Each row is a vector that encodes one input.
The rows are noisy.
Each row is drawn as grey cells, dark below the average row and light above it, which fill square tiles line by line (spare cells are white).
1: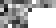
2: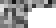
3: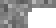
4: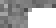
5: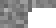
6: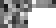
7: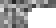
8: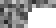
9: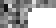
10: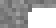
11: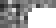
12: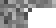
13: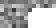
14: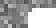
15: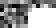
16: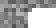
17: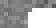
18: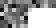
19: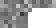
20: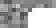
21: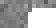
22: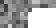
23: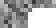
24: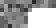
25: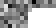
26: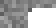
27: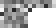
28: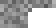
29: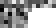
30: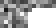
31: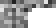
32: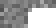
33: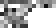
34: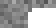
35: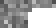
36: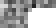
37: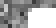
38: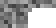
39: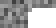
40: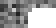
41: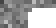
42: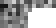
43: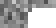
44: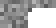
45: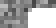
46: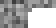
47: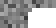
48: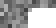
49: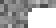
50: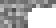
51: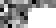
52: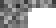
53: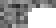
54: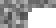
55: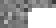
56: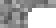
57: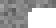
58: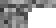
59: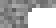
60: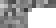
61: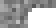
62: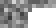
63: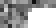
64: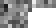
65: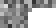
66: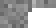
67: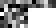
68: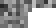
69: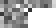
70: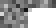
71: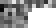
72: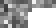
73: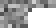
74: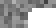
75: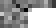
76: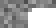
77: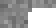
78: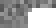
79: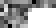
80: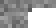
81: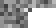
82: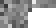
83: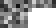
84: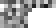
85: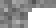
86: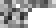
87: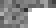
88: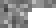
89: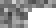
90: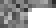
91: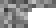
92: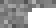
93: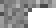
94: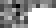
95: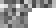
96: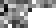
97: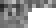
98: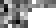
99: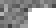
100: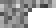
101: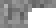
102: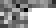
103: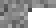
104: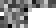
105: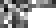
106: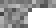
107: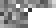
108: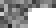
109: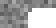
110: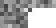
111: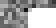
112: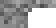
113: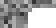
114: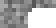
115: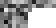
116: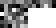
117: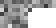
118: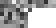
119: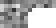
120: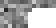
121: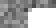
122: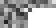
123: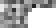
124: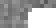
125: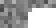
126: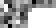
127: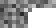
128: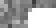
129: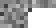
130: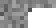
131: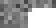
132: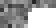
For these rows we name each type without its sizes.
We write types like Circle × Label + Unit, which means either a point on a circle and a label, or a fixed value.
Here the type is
Bool × Bool × Bool × Bool × Label + Circle + Unit.
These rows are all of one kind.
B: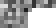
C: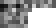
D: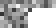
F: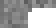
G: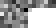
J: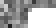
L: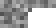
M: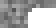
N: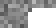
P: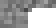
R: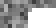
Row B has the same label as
C and P.
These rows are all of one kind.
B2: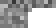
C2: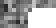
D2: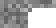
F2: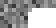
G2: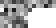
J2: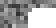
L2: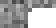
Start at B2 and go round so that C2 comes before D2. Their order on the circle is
B2, L2, F2, C2, D2, G2, J2.
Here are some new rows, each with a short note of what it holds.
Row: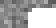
a label and four true/false values
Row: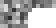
a label and four true/false values
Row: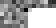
a label and four true/false values
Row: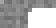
a label and four true/false values
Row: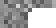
a point on a circle
